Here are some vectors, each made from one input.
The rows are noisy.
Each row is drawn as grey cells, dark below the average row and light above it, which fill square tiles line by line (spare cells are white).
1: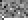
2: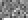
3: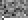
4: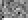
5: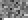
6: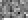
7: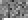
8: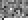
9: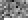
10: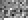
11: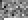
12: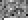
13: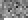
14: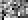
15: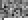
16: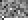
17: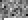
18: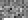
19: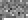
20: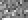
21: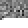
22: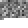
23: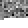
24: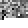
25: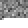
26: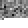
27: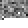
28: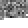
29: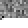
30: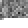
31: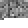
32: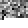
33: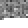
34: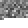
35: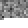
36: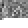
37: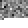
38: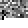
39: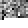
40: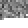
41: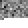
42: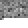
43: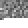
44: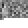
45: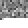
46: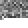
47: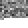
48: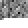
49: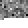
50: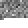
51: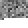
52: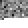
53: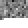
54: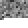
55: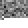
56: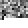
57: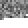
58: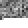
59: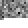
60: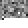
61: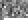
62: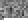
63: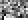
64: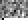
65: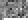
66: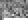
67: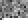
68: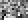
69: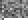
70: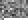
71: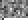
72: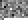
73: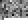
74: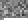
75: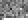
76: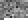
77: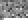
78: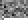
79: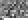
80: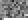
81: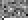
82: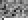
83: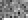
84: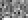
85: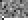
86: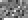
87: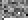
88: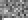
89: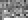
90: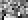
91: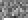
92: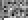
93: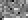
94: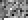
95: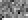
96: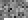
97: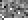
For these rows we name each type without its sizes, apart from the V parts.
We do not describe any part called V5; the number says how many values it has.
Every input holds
a list of items, each a true/false value and a value of V5.
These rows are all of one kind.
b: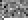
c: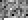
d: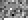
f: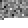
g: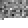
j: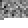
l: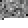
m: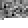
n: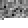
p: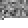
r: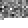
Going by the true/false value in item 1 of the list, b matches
l and p.
